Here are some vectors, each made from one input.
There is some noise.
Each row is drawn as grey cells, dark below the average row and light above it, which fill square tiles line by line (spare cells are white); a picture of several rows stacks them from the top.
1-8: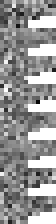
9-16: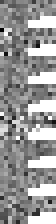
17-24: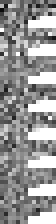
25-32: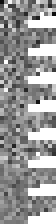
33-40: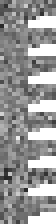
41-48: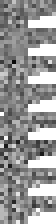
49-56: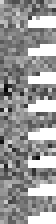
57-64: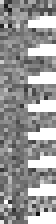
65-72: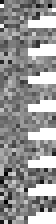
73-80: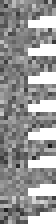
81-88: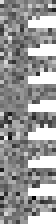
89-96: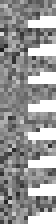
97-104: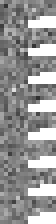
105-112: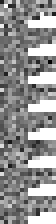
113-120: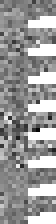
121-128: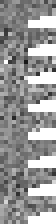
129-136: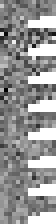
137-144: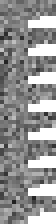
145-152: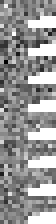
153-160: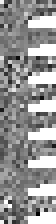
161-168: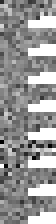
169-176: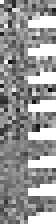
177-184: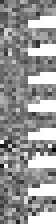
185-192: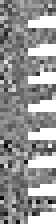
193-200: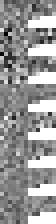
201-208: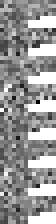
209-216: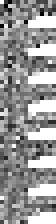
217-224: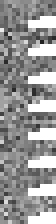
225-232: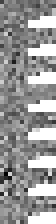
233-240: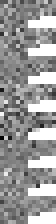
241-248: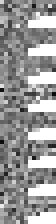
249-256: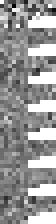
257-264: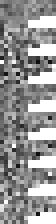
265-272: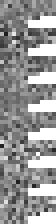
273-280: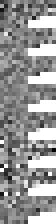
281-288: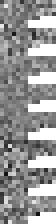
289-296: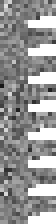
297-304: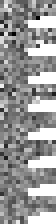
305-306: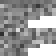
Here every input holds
one of 6 labels, together with either a point on a 6-point circle, or a point on a 5-point line.
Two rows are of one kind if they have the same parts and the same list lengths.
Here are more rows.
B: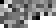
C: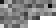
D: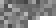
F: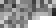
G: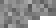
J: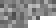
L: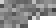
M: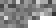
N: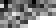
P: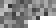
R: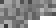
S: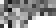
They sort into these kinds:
B, C, D, G, R, S
F, J, L, M, N, P

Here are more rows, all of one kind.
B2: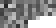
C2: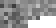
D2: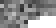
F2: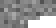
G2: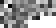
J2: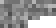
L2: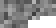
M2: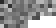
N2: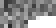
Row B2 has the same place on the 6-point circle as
G2, M2 and N2.
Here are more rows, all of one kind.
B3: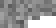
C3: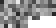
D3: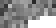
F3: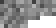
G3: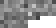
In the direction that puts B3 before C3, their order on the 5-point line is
D3, F3, B3, C3, G3.
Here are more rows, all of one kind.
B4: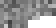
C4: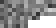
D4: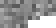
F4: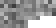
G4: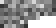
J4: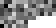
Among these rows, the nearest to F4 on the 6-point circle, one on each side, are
B4 and J4.
